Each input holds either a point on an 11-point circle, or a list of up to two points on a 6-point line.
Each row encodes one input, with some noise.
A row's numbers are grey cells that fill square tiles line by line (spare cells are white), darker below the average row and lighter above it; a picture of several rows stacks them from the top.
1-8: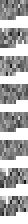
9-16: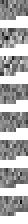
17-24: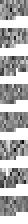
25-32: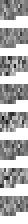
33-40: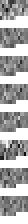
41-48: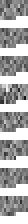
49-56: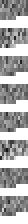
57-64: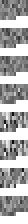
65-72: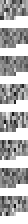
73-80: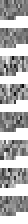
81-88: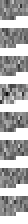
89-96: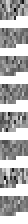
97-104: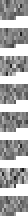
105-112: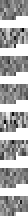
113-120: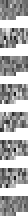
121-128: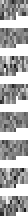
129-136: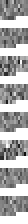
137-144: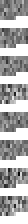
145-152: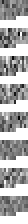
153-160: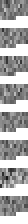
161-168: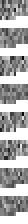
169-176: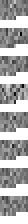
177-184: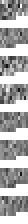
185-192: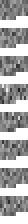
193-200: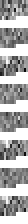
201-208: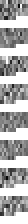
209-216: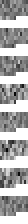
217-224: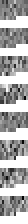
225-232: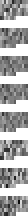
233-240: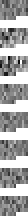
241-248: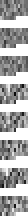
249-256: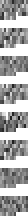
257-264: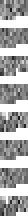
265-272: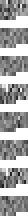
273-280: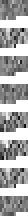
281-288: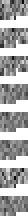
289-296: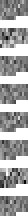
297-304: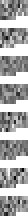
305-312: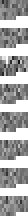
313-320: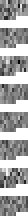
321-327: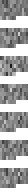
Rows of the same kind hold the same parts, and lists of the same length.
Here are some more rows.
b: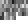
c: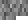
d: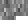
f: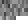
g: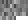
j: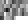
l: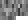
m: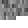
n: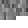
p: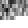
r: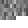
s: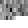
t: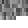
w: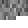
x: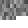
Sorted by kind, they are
b, j, p
c, f, g, m, n, r, t, w, x
d, l
s

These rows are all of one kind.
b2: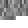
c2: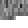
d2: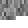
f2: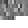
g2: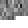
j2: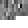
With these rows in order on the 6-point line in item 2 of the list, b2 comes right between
d2 and g2.
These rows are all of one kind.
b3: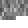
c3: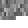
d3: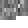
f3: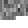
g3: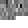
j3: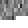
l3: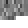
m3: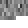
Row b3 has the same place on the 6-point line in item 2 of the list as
d3 and f3.
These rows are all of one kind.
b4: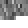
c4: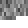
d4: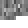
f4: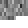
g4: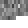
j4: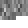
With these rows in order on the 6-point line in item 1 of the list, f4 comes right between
c4 and j4.
